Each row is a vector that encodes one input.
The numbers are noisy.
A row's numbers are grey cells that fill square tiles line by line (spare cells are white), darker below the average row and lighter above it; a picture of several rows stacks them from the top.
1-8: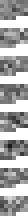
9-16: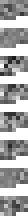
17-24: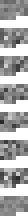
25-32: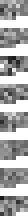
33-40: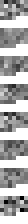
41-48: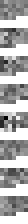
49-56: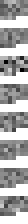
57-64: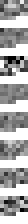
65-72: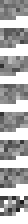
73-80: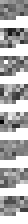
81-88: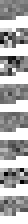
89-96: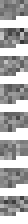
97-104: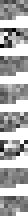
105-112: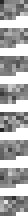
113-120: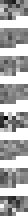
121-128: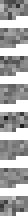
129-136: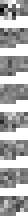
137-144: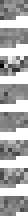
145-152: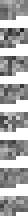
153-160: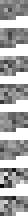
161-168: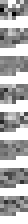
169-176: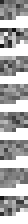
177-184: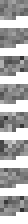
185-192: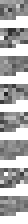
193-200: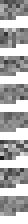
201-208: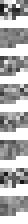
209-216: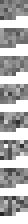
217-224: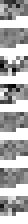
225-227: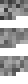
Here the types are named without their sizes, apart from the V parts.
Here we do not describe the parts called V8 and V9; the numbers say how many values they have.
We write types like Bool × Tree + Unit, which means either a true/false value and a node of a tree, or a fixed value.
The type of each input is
Bool × V9 + Line × (Line + V8).
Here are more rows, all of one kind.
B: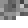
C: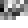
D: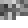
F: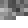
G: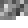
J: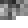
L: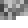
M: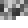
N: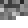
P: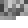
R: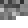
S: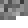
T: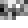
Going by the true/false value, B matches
D, S and T.
